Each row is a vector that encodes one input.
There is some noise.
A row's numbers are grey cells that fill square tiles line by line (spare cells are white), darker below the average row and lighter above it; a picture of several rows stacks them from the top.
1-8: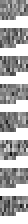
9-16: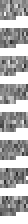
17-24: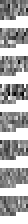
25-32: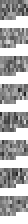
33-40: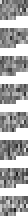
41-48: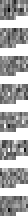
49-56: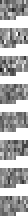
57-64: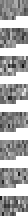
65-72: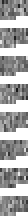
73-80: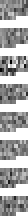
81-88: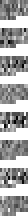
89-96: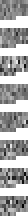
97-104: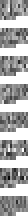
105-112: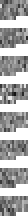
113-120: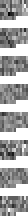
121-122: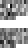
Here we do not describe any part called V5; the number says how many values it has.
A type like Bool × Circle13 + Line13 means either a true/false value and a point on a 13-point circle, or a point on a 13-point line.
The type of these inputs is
Line6 × (Tree8 + Unit) × V5.
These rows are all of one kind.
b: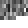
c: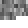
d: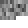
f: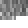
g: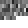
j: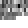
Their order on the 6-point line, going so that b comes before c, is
g, b, c, f, j, d.
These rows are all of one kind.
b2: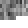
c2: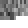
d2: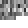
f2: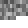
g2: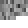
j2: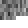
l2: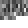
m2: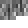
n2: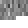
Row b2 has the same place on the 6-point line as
j2, l2 and m2.
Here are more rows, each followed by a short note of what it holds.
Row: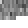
a point on a 6-point line and a value of V5
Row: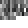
a point on a 6-point line, a node of an 8-node tree and a value of V5
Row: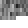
a point on a 6-point line and a value of V5
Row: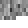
a point on a 6-point line, a node of an 8-node tree and a value of V5
